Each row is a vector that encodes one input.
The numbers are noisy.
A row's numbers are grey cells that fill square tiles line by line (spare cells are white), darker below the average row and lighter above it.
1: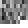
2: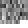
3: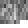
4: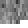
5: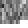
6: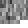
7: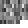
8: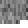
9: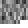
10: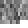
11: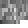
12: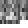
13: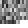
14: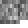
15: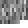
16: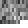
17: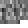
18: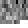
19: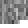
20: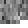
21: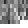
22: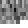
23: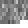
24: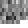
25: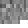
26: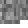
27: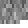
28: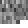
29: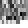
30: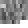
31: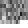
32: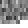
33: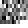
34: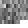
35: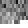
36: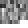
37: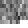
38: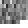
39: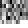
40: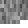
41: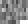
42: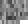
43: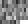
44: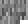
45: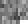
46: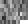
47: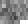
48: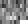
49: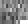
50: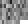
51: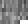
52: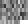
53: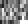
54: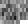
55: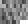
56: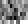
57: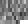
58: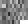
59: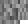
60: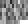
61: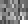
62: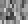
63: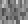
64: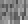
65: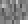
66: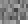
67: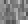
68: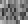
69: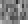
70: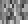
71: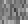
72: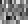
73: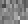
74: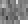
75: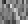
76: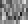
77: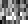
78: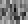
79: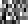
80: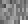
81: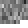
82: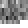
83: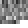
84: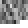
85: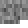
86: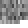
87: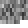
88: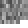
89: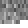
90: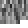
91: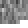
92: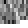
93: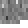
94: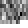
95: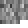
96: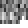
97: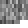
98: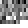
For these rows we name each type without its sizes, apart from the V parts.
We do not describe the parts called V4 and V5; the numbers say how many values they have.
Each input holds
a value of V4, together with either a point on a circle and a true/false value, or a value of V5.
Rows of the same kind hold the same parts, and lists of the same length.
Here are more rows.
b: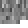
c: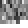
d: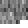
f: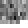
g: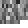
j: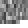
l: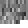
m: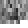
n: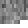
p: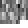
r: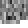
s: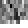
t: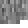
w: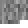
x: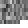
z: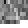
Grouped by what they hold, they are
b, d, j, l, p, t, w, x, z
c, f, g, m, n, r, s

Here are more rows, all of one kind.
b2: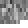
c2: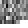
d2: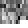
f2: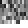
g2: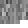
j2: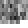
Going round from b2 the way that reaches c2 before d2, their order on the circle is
b2, f2, c2, j2, g2, d2.
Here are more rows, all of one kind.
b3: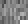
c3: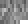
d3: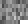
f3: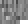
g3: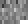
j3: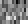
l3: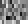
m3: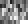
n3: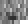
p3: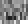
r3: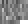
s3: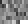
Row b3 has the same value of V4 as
d3, l3, p3 and s3.
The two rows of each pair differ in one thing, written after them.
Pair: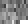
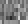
the true/false value
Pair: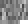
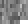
the true/false value
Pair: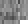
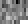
the value of V4
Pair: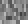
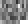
the value of V4
